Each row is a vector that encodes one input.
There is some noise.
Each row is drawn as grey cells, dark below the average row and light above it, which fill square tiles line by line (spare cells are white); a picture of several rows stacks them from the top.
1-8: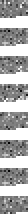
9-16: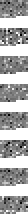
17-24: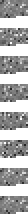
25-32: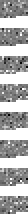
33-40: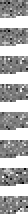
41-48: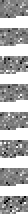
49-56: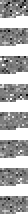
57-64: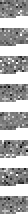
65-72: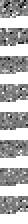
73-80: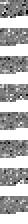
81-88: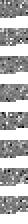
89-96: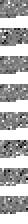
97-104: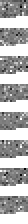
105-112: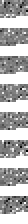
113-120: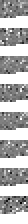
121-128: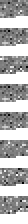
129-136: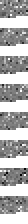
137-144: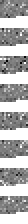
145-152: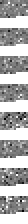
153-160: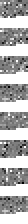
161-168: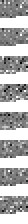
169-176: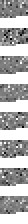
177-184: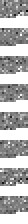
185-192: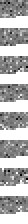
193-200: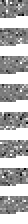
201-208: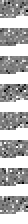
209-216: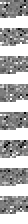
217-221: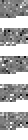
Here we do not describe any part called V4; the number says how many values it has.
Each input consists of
one of 6 labels, together with either a point on a 15-point line, or a value of V4.
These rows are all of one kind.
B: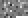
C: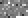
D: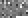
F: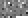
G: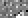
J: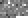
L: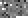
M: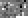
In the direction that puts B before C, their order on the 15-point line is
B, F, D, L, C, J, M, G.
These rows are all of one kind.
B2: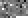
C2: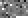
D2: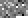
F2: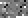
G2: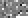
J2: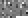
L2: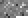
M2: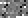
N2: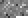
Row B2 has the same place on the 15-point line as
D2, L2 and N2.
